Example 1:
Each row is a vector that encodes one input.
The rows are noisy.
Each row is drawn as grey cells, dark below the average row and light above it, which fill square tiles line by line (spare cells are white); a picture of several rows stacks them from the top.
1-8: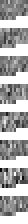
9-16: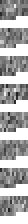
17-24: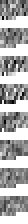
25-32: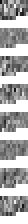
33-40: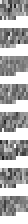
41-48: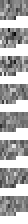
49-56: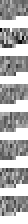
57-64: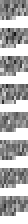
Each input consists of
either a point on a 3-point line and a point on an 8-point line, or a point on a 5-point line.
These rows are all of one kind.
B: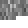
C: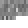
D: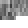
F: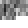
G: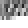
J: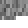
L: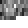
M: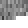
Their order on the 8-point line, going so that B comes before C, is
L, G, J, F, B, C, M, D.
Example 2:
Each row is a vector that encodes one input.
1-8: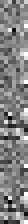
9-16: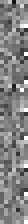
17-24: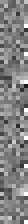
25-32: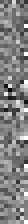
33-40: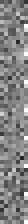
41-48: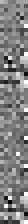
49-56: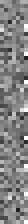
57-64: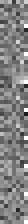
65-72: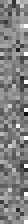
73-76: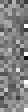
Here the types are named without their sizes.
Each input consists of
a list of points on a line.
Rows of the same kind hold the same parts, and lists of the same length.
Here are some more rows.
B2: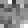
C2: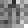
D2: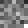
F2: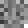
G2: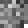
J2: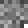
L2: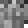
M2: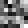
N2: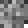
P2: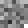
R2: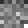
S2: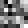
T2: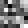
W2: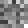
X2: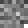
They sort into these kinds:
B2, C2, F2, P2, W2
D2, G2, J2, L2, N2, R2, X2
M2, S2, T2

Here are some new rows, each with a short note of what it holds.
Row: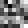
the empty list
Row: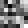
the empty list
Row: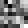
the empty list
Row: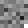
a list of two items
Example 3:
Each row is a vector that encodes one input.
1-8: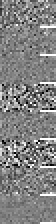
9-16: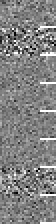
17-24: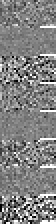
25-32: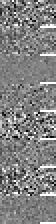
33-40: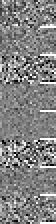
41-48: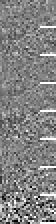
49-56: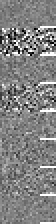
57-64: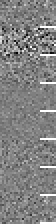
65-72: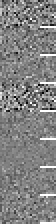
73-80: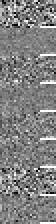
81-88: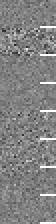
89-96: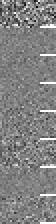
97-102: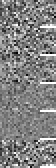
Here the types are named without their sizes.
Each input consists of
a true/false value, together with either a fixed value, or a node of a tree.
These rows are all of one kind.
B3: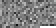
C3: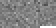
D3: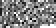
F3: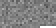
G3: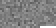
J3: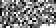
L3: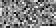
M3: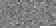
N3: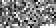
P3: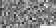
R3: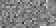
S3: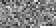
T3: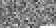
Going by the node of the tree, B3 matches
M3 and P3.
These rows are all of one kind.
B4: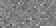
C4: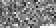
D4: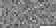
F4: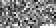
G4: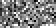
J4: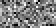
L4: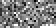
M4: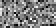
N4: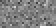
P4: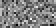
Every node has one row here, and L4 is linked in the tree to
C4 and P4.
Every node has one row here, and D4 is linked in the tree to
B4, C4 and M4.
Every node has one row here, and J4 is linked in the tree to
N4.
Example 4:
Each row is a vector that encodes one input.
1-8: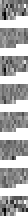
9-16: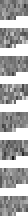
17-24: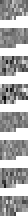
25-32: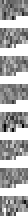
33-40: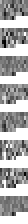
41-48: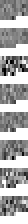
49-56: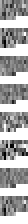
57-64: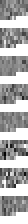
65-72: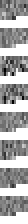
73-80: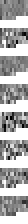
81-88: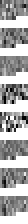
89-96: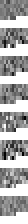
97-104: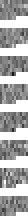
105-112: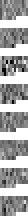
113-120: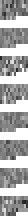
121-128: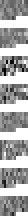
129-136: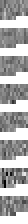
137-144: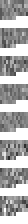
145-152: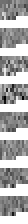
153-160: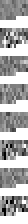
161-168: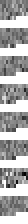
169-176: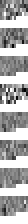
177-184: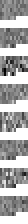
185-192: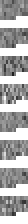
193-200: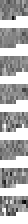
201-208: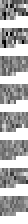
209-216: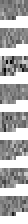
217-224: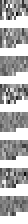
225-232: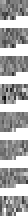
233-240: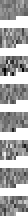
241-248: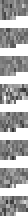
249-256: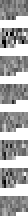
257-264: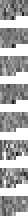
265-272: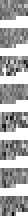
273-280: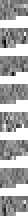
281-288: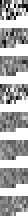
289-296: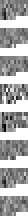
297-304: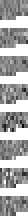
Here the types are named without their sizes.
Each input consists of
a node of a tree and a true/false value.
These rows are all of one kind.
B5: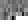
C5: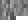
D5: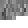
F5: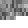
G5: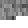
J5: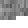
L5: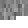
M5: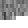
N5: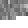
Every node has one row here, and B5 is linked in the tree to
C5 and G5.
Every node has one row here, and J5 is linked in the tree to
G5 and L5.
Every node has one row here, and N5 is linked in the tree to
F5.
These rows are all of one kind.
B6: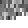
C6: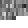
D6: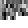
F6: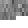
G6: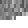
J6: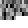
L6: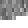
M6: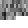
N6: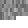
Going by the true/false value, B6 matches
D6 and J6.
